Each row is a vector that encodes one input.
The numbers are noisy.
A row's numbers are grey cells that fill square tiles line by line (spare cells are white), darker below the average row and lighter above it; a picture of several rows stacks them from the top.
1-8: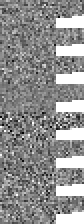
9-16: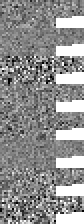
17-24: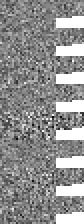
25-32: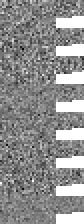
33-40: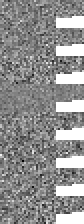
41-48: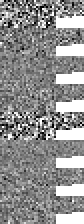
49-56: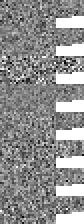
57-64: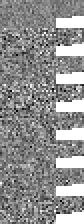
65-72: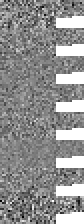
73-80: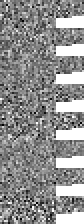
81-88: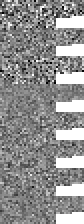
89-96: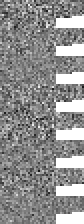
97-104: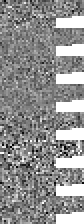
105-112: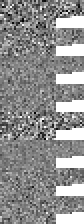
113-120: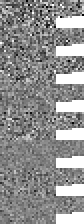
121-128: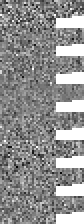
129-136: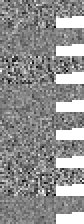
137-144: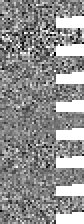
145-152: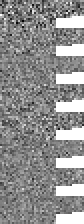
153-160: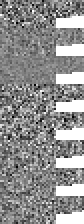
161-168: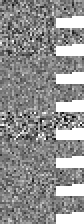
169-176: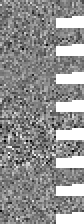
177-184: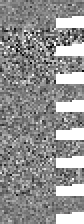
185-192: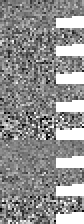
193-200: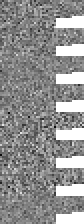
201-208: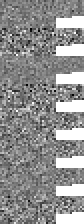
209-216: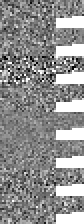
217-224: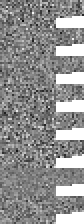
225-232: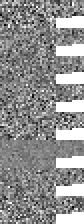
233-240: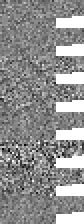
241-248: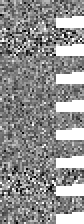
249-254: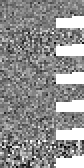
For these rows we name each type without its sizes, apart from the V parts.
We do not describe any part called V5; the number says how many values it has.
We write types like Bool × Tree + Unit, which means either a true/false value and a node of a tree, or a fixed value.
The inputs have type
(Line × Line × List(Circle) + V5) × Tree.
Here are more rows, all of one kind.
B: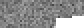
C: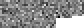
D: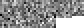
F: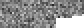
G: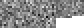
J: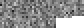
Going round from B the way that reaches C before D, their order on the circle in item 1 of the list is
B, C, G, F, D, J.
